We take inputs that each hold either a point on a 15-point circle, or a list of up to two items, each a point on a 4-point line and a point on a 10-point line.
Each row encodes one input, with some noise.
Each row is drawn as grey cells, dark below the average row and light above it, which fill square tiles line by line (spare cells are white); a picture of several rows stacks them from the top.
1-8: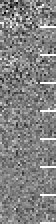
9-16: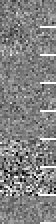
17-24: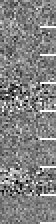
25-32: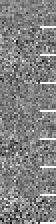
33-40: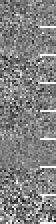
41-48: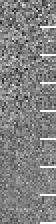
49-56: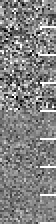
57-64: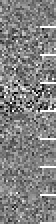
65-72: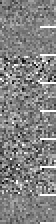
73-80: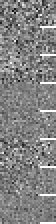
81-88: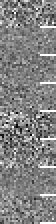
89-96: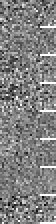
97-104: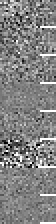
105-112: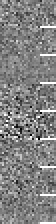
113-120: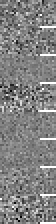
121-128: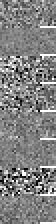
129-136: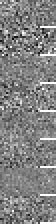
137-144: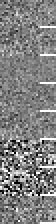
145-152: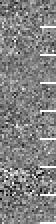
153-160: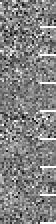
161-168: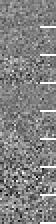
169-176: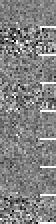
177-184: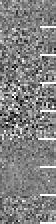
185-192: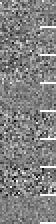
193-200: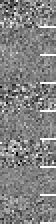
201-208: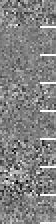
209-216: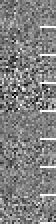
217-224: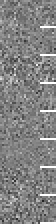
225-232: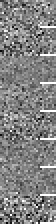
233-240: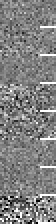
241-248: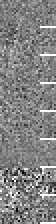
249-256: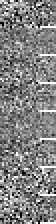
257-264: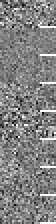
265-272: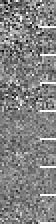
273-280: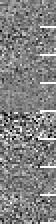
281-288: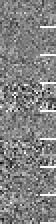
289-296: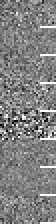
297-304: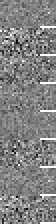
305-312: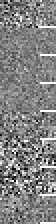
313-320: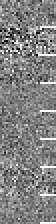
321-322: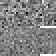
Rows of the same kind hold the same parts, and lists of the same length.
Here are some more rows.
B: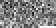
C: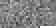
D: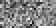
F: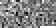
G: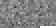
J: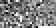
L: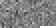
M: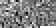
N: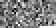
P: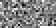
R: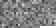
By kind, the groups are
B
C, G, R
D
F, J, L, M, N, P

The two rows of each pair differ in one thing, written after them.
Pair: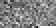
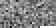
the place on the 4-point line in item 1 of the list
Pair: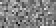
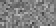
the place on the 10-point line in item 2 of the list
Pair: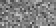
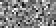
the place on the 4-point line in item 1 of the list
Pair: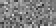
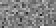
the place on the 10-point line in item 2 of the list
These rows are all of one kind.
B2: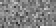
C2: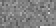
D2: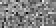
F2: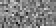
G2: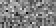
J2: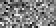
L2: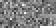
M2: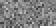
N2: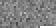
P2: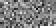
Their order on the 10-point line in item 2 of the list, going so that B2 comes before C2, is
B2, F2, G2, D2, C2, M2, N2, L2, P2, J2.
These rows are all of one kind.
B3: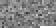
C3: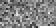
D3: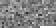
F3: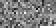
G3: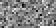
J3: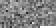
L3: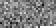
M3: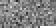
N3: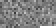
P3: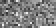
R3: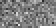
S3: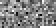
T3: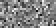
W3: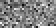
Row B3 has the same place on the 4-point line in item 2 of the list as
D3, T3 and W3.
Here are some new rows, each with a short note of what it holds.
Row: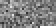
a list of two items
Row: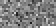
a point on a 15-point circle
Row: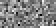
a list of two items
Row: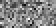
the empty list
